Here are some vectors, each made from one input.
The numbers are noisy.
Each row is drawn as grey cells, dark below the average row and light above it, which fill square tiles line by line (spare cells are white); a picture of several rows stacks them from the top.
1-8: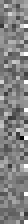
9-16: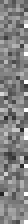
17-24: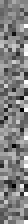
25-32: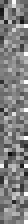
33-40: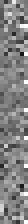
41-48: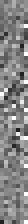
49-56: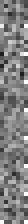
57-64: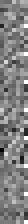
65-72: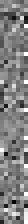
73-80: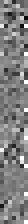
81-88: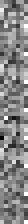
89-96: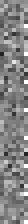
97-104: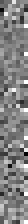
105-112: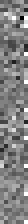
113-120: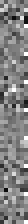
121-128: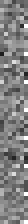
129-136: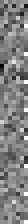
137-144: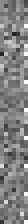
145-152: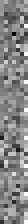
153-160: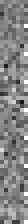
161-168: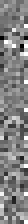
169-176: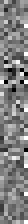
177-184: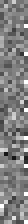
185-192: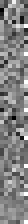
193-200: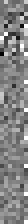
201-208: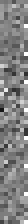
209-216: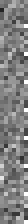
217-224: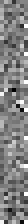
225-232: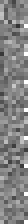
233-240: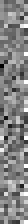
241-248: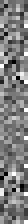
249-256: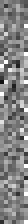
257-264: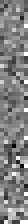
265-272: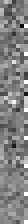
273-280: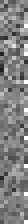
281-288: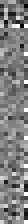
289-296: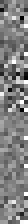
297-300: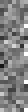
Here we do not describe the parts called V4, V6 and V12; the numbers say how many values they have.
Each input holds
either a node of each of three 10-node trees and a value of V6, or three true/false values and a value of V12, or a value of V4.
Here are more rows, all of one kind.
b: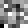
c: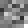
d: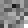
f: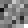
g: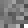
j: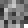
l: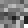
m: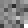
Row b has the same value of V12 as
c and j.
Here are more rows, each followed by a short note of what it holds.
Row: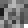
three true/false values and a value of V12
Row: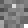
a value of V4
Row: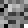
three true/false values and a value of V12
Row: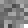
three true/false values and a value of V12
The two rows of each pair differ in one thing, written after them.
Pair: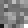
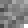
the value of V12
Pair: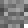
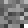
one of the three true/false values
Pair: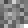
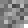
the value of V12
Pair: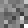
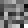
one of the three true/false values
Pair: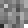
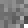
one of the three true/false values
